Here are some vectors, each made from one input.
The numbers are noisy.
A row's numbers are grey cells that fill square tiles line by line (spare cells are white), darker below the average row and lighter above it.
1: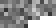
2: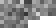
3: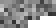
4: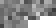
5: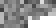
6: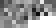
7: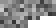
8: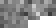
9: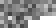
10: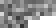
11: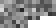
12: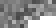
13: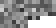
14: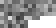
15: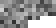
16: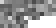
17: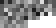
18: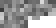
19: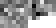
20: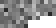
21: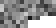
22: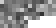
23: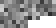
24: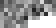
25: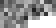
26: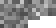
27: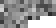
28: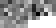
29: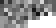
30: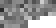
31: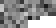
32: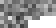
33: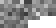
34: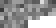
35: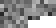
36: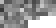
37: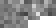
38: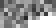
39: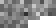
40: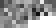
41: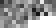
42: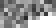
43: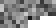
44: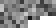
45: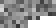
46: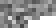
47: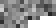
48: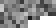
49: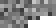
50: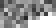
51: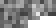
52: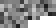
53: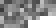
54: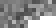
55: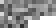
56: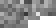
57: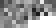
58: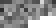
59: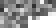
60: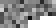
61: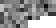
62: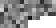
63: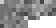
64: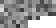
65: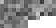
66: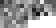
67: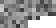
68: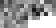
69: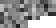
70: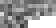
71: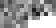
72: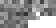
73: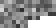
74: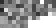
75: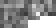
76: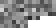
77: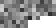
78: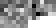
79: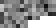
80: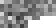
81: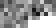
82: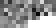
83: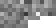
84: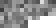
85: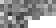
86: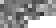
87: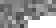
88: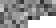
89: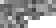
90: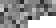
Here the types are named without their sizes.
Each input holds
a point on a line, together with either a point on a line, or a node of a tree.
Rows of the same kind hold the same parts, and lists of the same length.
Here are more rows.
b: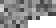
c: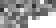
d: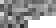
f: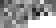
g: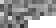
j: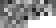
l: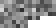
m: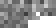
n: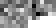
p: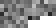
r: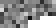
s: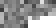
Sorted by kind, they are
b, c, d, f, g, l, m, s
j, n, p, r

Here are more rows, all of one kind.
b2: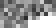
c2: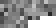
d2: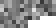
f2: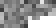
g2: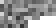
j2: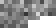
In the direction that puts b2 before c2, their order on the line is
b2, f2, g2, j2, c2, d2.
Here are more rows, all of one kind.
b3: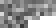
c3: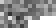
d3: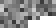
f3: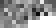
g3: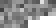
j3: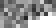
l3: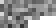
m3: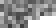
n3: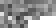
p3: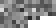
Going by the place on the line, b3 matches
c3, l3, m3 and n3.
